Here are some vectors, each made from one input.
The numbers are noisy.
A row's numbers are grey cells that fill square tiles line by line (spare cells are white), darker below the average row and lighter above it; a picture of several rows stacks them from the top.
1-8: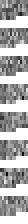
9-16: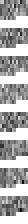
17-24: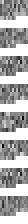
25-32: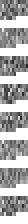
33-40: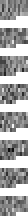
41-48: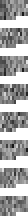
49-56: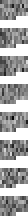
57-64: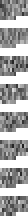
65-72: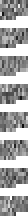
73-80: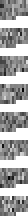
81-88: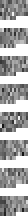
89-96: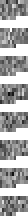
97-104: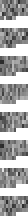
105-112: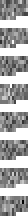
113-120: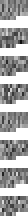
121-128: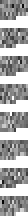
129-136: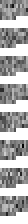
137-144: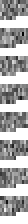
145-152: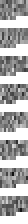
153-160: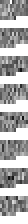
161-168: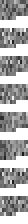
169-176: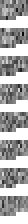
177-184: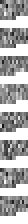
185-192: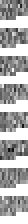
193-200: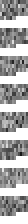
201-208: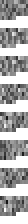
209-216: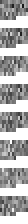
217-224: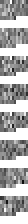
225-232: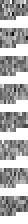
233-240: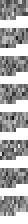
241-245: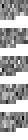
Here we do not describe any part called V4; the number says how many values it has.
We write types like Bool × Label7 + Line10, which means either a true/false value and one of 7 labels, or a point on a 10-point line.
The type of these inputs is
Circle8 + Label5 × V4 + Label8 + Line8.
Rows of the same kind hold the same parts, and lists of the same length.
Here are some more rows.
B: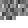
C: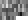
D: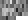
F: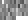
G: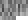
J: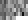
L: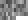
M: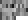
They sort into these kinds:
B, C
D, M
F, G
J, L

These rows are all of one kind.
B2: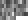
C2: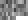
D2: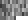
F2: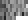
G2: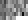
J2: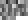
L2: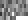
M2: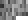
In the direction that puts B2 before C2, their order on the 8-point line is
G2, F2, D2, M2, L2, B2, C2, J2.
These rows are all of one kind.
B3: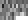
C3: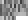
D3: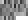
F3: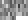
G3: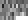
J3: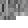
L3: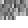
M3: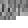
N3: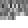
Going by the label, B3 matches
D3, G3 and J3.
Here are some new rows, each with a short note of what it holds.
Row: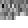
one of 5 labels and a value of V4
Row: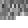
one of 5 labels and a value of V4
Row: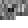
a point on an 8-point circle
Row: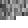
a point on an 8-point line
